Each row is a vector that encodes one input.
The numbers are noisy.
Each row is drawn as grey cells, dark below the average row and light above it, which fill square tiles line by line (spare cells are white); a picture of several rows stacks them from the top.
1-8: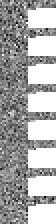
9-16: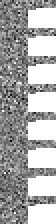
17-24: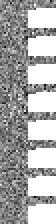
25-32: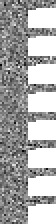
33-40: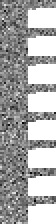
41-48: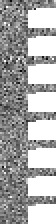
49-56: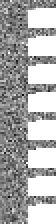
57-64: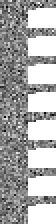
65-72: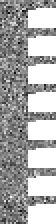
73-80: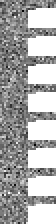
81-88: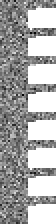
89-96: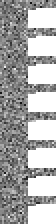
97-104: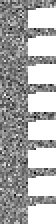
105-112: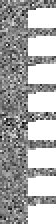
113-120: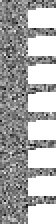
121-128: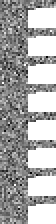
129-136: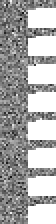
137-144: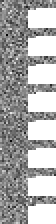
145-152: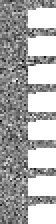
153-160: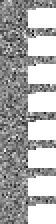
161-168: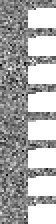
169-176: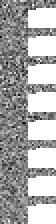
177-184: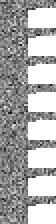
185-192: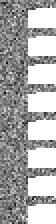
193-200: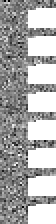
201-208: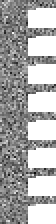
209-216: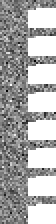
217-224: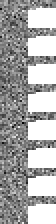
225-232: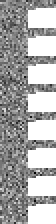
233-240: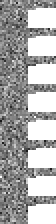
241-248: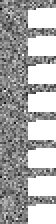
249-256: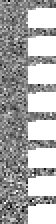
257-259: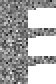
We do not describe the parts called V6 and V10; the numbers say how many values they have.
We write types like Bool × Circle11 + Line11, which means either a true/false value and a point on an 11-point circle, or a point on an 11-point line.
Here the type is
(Line3 × Line5 + V6) × V10 + Tree11.
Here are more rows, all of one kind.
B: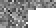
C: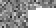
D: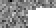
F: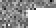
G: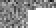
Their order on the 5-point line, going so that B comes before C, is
B, D, F, G, C.
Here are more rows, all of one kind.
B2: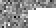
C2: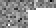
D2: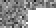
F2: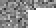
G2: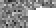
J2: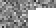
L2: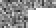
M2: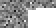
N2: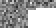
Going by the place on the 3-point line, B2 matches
C2, F2 and L2.
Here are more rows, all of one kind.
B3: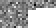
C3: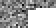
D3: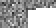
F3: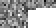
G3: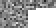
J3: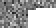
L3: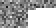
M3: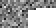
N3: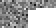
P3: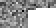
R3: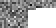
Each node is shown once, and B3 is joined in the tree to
L3 and N3.
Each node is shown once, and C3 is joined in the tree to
G3 and P3.
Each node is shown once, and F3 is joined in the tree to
D3 and M3.
